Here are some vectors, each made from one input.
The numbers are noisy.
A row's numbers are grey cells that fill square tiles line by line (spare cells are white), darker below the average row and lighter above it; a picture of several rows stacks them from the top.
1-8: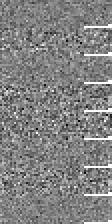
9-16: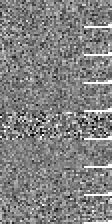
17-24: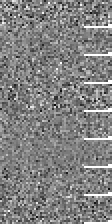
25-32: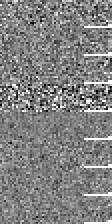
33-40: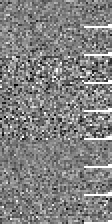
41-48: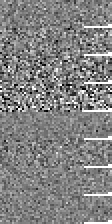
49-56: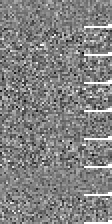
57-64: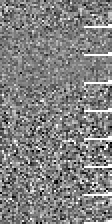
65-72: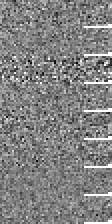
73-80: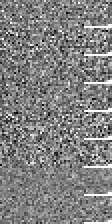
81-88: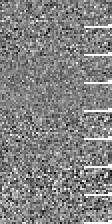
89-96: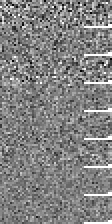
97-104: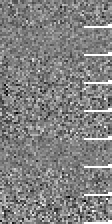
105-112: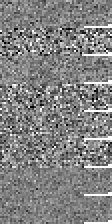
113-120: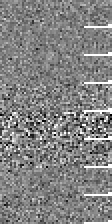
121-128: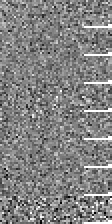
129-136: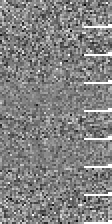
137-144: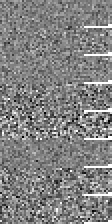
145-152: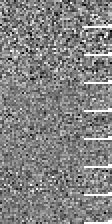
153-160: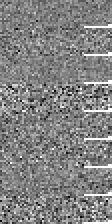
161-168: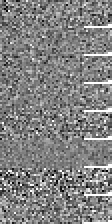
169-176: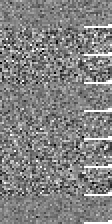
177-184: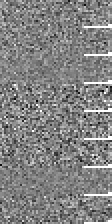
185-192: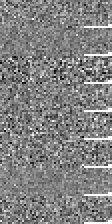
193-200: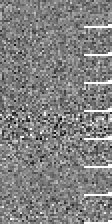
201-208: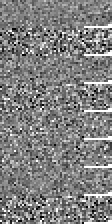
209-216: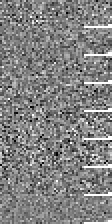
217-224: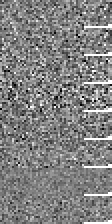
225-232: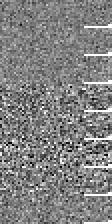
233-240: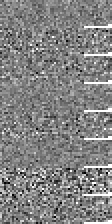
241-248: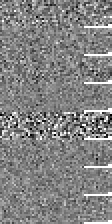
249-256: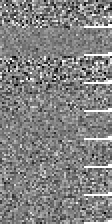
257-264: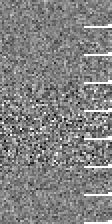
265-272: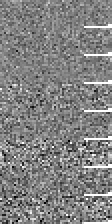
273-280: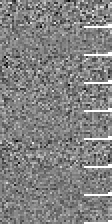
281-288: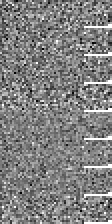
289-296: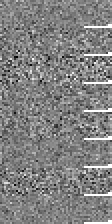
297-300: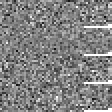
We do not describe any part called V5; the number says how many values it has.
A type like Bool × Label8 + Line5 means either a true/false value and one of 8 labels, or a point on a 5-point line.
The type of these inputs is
Bool × Bool × Bool × List2(V5) + Circle11 + Line9.
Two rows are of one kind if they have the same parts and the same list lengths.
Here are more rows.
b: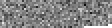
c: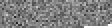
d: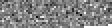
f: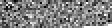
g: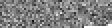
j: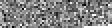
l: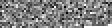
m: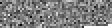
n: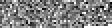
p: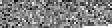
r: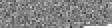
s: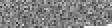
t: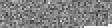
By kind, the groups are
b, j, t
c, m
d, l, n
f, p
g, r, s

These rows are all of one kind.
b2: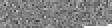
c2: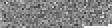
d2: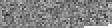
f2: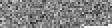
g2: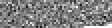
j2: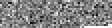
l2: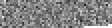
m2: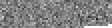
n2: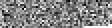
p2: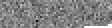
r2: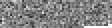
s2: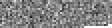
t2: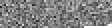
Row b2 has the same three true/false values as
f2 and t2.
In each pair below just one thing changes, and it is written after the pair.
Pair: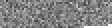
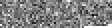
the value of V5 in item 2 of the list
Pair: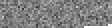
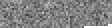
the value of V5 in item 1 of the list
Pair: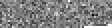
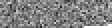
the value of V5 in item 1 of the list
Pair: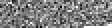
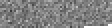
the value of V5 in item 2 of the list
